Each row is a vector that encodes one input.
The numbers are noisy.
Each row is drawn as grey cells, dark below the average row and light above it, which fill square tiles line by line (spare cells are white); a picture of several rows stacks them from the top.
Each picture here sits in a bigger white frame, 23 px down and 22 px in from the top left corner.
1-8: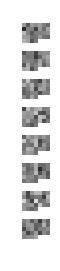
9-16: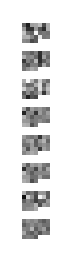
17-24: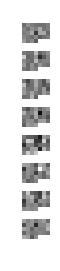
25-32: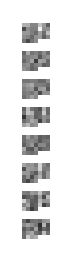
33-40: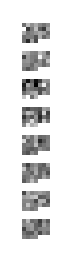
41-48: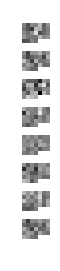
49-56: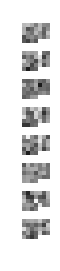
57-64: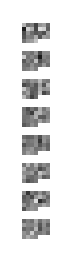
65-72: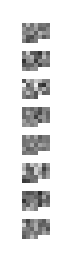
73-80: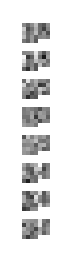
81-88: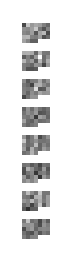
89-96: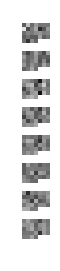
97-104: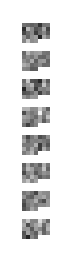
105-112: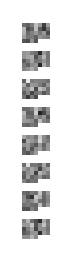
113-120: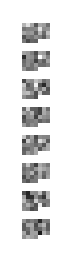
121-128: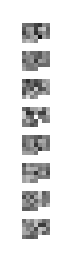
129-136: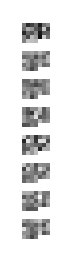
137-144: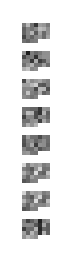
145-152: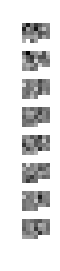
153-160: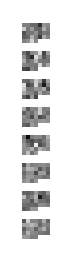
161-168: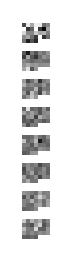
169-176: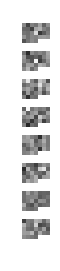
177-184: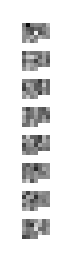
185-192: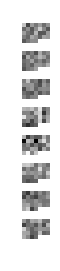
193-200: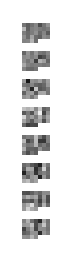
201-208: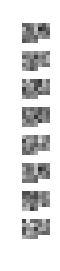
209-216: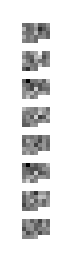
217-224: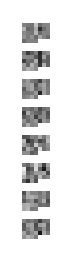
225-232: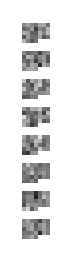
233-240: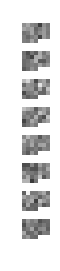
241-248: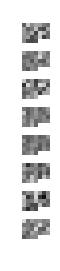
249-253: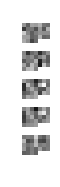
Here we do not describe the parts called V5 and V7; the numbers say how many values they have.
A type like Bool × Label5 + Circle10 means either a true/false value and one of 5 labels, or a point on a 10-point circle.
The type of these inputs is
Bool × (Line10 + V5) × V7.
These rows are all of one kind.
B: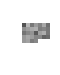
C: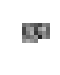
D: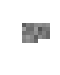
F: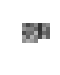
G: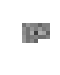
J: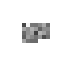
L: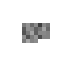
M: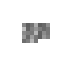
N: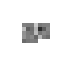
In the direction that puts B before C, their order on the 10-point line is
B, J, D, N, F, L, C, M, G.
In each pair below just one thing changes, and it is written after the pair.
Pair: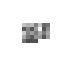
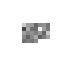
the value of V7
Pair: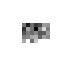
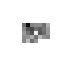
the true/false value
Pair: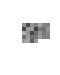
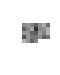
the value of V7
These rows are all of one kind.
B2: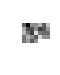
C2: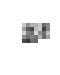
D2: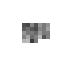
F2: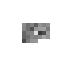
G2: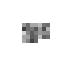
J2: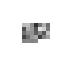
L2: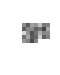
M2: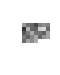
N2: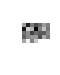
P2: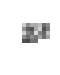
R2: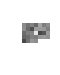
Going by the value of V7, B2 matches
L2 and N2.
